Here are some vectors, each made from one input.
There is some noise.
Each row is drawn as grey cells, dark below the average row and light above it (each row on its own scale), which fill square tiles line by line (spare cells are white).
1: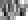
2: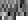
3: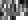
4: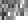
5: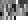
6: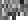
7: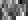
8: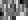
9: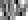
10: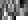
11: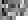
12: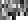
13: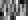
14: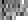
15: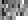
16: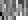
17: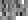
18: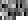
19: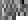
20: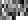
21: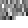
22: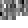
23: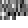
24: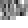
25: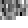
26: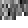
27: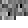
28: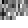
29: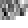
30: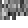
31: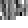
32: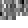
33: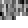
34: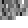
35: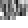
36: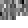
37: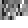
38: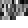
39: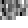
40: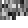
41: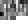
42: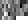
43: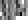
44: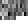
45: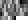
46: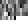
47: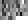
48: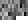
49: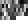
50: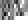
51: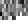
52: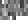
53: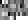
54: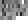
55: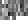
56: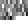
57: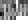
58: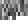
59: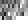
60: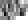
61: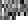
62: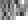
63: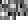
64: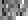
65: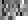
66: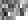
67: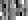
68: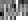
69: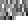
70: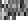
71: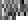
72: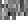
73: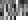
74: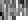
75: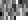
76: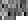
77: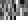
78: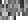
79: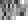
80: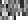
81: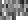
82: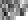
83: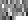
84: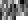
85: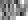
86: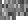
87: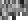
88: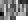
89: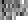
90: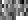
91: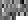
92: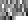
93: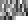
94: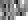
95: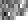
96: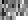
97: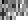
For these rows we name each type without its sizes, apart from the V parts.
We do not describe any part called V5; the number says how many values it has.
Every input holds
a list of items, each a true/false value and a value of V5.
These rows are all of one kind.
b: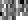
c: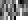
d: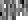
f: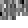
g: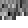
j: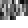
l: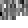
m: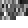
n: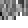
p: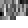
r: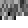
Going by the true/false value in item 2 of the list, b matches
m and p.
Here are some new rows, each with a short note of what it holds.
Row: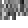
a list of two items
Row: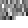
the empty list
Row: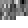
a list of two items
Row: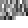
the empty list
